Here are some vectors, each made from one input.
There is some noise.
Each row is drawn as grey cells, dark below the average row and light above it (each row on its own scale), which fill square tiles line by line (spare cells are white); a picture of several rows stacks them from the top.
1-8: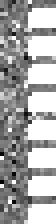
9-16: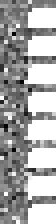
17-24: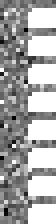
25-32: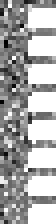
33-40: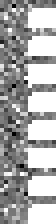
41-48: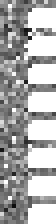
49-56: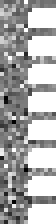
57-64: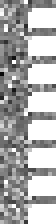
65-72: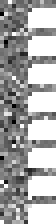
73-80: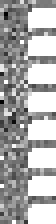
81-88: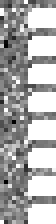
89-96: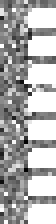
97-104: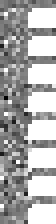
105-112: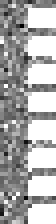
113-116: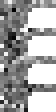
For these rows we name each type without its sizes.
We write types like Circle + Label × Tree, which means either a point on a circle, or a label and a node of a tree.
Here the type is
Label × (Line + Tree).
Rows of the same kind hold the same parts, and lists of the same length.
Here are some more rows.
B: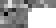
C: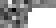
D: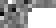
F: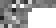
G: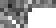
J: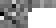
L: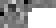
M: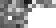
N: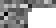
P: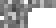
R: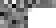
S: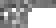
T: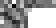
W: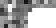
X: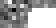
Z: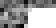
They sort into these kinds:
B, C, D, J, L, P, R, T, X, Z
F, G, M, N, S, W

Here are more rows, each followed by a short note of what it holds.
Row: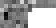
a label and a node of a tree
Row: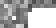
a label and a point on a line
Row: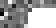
a label and a node of a tree
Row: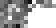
a label and a point on a line
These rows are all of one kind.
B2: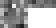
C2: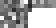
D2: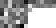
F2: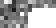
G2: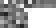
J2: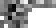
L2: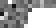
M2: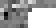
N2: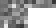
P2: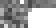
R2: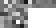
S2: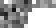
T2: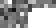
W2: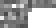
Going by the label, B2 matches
J2, N2 and P2.
